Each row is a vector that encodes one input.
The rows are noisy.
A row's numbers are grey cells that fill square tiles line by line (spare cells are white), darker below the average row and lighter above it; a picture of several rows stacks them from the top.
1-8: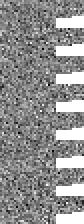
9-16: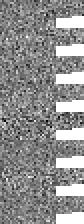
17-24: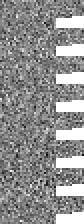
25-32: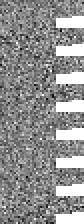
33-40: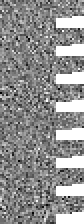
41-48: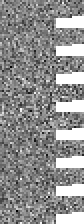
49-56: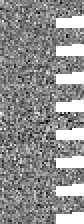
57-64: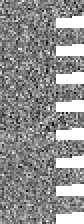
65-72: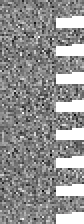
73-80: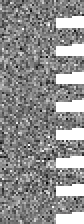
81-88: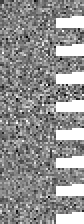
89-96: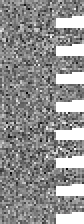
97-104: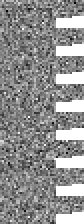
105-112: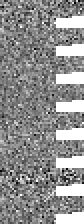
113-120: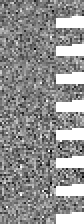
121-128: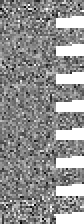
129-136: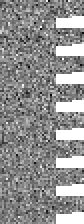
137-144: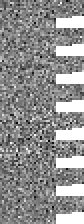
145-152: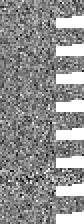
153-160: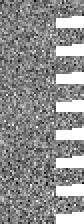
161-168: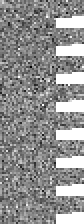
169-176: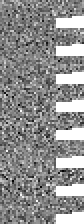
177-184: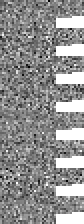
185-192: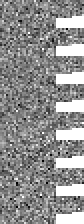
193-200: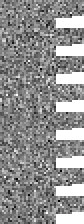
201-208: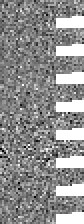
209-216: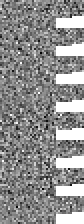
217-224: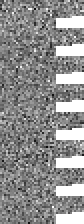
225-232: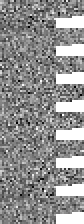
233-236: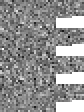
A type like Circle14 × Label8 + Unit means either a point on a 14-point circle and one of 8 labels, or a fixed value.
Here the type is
Bool × (Tree9 + Unit) + Label9 × (Line5 + Line6).
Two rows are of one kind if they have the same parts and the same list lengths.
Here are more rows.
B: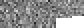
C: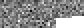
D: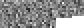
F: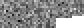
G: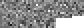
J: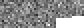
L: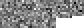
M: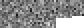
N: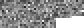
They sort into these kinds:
B, J
C, M, N
D, G, L
F

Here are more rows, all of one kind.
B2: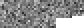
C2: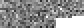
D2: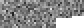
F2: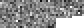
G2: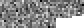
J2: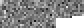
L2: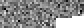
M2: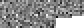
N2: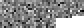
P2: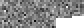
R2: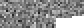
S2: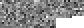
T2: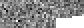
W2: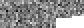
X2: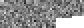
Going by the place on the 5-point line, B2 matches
D2, L2, N2 and W2.
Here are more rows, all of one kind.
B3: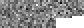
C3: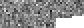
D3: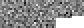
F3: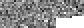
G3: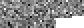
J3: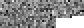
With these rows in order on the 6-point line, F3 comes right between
D3 and G3.
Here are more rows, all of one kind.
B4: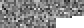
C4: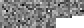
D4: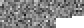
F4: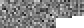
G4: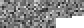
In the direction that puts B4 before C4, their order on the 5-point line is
B4, C4, F4, D4, G4.
